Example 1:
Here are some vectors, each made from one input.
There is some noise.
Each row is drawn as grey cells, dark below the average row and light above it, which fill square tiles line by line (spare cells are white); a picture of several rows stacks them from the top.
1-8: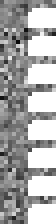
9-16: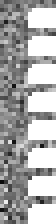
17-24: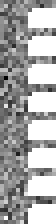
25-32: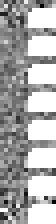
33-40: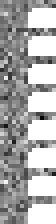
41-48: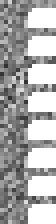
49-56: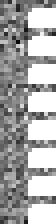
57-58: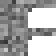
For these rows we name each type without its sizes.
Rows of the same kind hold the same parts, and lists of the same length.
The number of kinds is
2.
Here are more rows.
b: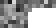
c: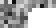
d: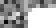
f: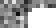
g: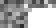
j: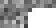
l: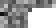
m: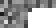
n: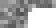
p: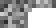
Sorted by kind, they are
b, d, g, p
c, f, j, l, m, n

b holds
a point on a line.
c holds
three true/false values.
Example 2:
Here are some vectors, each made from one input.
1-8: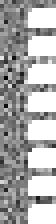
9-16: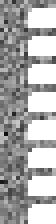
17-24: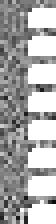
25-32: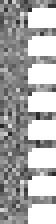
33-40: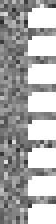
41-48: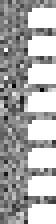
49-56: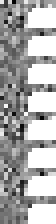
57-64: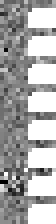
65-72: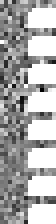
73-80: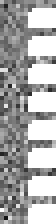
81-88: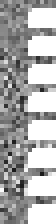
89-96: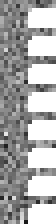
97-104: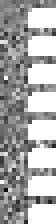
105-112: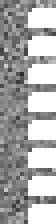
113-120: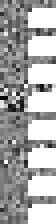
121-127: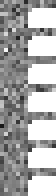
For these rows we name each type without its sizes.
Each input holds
a point on each of two lines and three true/false values.
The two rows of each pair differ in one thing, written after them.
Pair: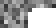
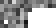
the place on one of the two lines
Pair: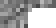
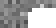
one of the three true/false values
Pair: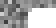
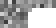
one of the three true/false values
